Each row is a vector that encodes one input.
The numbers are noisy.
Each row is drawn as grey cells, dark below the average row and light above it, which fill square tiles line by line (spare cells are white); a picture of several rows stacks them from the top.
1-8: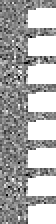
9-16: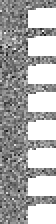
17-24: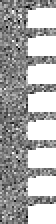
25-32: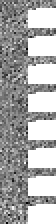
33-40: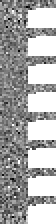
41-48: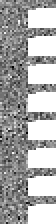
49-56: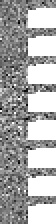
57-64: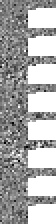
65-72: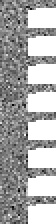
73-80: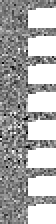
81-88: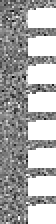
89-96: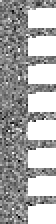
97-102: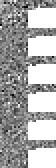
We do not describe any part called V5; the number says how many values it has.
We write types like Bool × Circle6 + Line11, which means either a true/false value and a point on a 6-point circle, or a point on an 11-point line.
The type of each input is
(Line6 + V5) × Line7.
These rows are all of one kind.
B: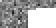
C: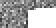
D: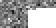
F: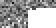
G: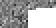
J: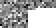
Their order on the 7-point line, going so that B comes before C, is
F, D, B, G, C, J.
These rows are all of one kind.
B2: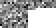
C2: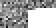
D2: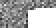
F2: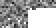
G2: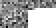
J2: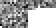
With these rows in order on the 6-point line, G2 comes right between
B2 and J2.
